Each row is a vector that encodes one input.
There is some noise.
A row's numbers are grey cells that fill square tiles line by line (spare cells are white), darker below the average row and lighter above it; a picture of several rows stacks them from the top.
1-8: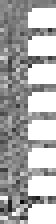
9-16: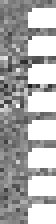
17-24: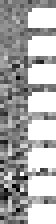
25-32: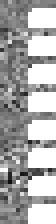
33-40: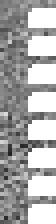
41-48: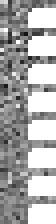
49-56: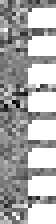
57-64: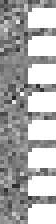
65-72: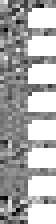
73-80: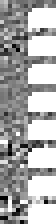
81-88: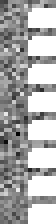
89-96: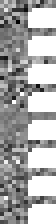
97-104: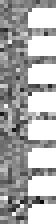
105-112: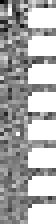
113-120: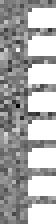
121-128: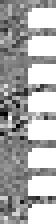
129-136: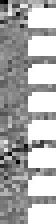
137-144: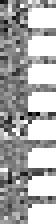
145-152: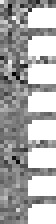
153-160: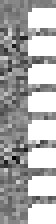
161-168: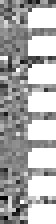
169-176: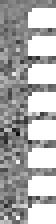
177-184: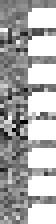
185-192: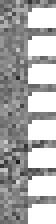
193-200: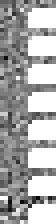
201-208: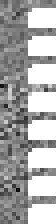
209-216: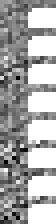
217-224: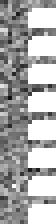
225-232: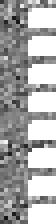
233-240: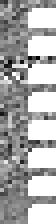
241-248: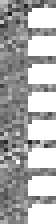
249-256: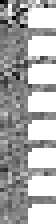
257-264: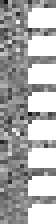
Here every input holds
either a fixed value, or five true/false values.
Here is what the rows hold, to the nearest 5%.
About 5% of them hold a fixed value. The rest hold five true/false values.
